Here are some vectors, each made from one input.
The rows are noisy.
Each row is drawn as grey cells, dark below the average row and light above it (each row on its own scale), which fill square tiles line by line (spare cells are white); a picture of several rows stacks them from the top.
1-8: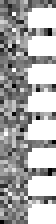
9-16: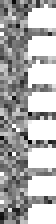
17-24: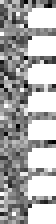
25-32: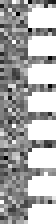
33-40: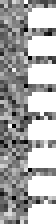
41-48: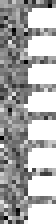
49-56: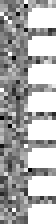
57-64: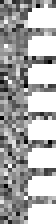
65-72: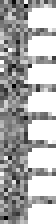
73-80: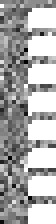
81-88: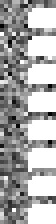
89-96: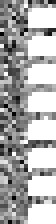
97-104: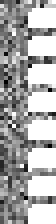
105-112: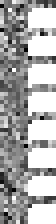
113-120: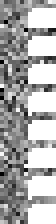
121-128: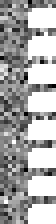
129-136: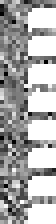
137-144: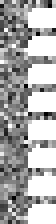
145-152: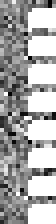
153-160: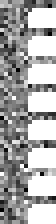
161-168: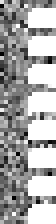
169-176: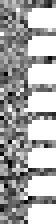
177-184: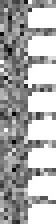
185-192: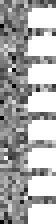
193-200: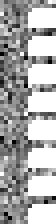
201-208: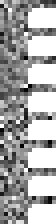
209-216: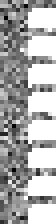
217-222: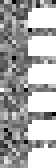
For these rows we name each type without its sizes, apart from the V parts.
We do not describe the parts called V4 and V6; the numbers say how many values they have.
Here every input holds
a label and a value of V4, together with either three true/false values, or a value of V6.
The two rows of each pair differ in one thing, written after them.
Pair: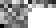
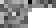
the value of V6
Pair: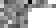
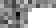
the label
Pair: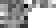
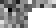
the value of V6
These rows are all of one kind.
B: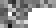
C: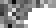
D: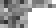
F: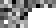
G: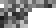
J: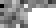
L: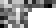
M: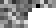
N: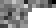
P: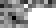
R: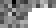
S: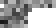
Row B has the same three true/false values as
C, D and J.
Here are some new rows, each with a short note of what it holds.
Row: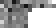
a label, a value of V4 and a value of V6
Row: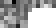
a label, a value of V4 and a value of V6
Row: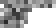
a label, three true/false values and a value of V4
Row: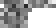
a label, a value of V4 and a value of V6
